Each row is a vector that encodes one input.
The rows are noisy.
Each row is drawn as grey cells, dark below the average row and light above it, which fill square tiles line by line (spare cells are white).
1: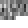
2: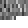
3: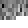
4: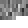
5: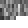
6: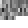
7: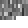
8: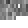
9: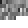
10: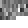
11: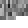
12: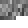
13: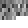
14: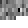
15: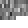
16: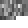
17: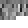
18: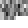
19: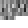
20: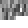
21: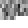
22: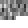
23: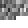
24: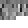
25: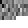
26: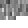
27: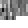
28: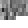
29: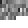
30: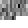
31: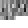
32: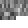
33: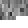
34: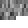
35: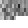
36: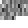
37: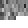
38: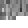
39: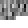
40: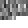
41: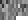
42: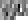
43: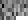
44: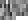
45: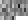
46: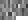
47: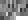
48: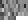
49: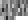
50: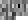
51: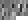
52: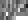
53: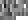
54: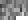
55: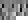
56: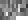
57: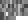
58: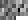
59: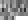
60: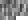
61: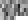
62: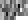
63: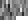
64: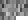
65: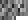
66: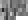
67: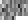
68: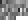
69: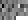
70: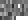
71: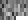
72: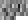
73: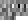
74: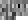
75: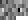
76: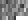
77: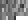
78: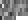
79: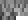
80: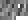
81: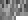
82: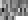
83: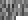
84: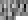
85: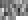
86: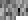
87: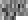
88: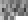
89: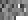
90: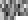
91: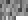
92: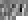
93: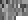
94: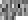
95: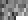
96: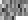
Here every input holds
a point on a 4-point line and three true/false values, together with a list of up to two points on a 6-point circle.
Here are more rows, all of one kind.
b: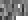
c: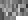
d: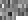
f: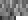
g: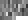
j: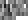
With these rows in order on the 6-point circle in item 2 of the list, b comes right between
c and g.
